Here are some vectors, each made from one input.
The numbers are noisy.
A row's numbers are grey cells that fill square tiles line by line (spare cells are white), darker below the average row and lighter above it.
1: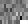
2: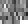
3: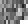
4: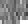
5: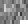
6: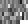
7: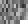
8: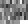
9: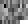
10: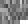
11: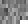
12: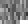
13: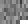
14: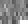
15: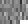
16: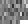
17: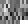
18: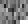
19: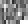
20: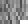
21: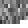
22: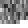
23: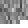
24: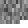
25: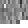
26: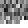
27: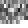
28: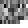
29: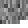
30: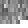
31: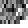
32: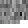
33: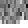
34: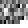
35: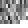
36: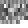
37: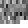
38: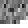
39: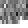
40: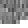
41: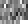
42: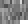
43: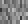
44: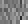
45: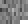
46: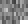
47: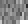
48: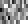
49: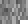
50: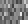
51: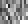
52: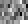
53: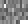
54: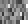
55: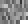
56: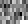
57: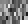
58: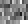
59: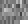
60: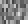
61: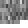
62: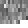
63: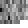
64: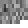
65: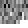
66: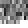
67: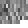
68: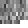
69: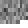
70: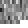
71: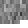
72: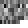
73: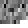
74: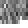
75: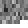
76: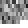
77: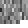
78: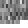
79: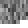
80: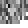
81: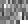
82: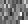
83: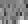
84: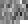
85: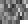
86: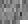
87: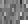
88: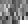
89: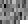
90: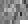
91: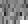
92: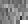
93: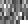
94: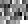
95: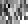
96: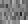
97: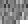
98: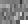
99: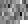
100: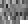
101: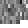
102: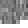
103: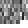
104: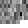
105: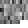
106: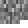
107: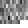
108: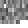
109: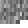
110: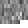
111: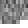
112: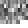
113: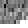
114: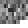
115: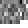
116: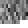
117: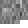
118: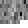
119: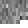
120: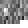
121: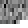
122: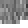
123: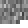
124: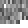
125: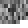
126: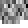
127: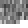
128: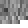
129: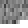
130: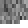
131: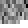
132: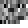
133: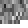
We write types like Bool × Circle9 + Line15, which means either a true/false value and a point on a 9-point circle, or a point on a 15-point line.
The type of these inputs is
Bool × Bool × Bool + Line7 × Line7 + Unit.
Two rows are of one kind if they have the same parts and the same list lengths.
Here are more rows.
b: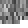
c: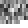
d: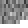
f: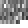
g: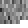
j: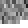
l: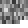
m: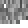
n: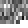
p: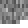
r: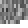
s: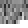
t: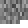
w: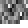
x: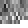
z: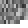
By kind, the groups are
b, d, j, l, p, s
c, f, g, m, n, t, w, x
r, z

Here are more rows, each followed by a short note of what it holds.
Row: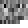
three true/false values
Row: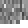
a point on each of two 7-point lines
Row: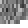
a fixed value
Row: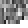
a fixed value
